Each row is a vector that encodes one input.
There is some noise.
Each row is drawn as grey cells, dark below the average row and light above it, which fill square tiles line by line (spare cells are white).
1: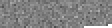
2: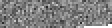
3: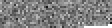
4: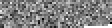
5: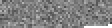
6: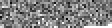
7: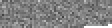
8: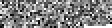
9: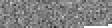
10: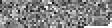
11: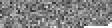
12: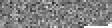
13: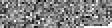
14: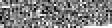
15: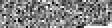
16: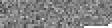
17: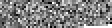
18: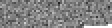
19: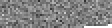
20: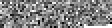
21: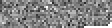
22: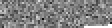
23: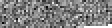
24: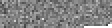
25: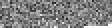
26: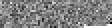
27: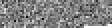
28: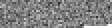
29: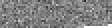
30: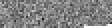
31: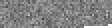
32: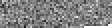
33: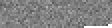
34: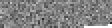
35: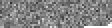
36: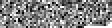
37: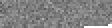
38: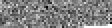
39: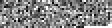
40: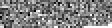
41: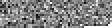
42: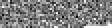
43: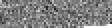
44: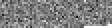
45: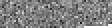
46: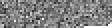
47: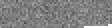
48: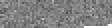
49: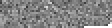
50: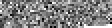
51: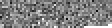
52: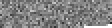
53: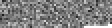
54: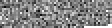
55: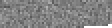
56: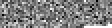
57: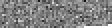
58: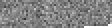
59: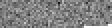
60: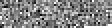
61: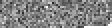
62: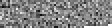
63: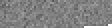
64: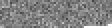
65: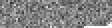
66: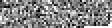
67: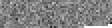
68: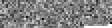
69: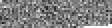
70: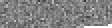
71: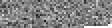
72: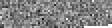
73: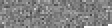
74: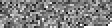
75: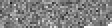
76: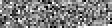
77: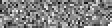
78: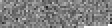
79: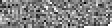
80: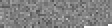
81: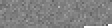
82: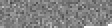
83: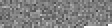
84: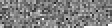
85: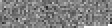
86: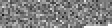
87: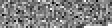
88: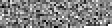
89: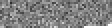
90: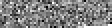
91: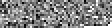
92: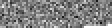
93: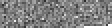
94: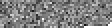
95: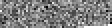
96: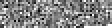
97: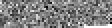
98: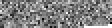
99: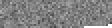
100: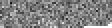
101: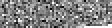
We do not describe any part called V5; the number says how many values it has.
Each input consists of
a list of up to two items, each one of 4 labels and a value of V5.
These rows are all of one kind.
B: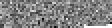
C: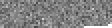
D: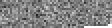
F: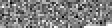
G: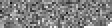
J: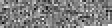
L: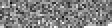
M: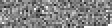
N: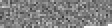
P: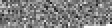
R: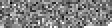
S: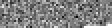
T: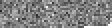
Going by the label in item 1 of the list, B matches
J and L.
